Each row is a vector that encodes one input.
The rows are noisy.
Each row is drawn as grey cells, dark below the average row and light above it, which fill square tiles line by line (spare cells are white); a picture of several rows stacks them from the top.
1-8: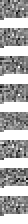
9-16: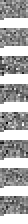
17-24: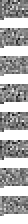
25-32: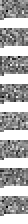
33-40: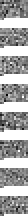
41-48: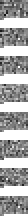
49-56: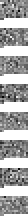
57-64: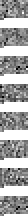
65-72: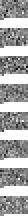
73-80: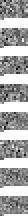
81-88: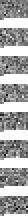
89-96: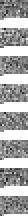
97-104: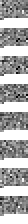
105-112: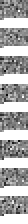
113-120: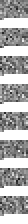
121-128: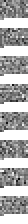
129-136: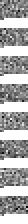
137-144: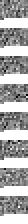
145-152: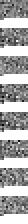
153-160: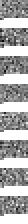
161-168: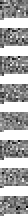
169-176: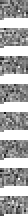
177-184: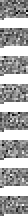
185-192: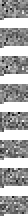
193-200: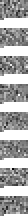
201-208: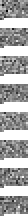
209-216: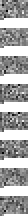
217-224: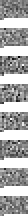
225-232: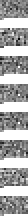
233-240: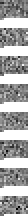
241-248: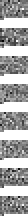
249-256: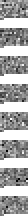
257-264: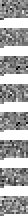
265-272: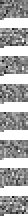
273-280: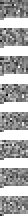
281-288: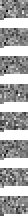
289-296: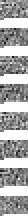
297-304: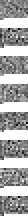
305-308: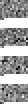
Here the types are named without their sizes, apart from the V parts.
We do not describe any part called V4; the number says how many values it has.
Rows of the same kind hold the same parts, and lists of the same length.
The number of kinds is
2.
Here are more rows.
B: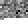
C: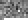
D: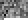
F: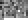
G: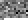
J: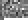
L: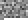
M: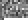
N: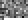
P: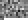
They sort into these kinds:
B, G, J, L, M, N, P
C, D, F

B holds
a point on a line and a value of V4.
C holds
a point on each of two lines.
